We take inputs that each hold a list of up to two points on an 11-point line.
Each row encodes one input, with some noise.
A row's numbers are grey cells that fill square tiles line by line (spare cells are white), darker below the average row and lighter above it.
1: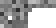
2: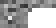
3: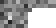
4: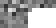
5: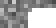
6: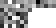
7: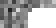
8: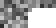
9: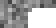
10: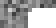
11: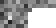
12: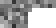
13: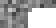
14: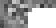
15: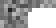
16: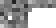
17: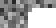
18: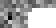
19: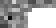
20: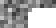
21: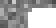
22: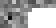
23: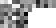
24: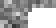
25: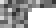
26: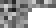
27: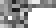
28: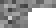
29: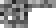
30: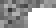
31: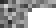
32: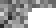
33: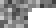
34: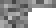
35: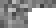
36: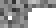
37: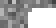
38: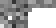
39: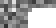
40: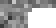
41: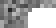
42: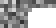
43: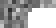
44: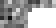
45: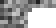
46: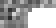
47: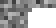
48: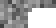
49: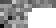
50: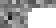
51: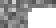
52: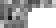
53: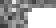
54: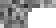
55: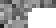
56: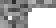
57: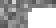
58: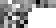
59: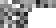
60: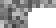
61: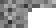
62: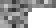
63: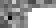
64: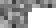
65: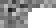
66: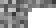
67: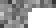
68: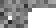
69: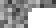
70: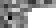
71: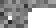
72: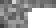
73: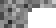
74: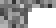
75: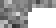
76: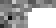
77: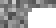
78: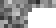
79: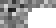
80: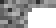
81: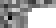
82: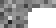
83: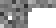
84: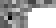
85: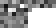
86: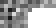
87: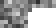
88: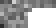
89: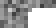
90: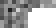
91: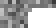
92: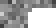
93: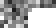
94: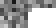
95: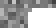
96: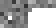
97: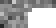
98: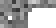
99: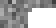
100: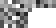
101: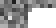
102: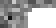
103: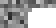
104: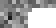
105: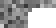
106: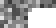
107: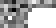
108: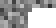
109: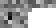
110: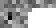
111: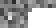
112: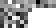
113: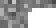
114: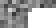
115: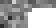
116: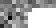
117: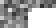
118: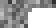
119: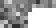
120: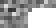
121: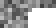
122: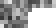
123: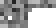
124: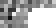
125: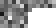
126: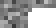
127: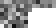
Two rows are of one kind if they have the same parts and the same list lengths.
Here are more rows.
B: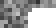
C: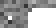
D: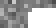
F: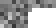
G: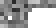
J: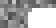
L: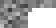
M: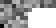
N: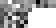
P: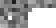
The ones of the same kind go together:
B, C, F, G, L, P
D, J, M
N

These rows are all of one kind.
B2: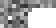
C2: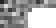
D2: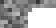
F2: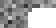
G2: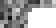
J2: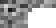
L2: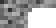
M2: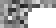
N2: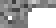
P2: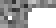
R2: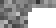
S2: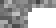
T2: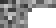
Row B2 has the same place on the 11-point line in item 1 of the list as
C2, D2, L2 and S2.
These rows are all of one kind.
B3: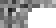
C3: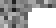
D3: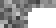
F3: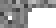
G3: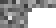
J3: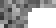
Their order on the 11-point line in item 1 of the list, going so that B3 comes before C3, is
B3, J3, D3, G3, F3, C3.
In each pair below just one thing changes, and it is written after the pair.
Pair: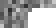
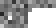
the place on the 11-point line in item 1 of the list
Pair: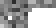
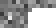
the place on the 11-point line in item 2 of the list
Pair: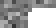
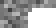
the place on the 11-point line in item 1 of the list
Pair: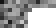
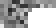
the place on the 11-point line in item 1 of the list
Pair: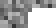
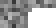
the place on the 11-point line in item 2 of the list
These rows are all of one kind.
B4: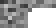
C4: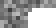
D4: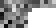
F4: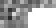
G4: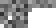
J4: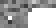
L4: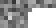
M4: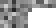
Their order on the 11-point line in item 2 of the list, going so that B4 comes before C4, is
J4, D4, B4, G4, L4, C4, F4, M4.
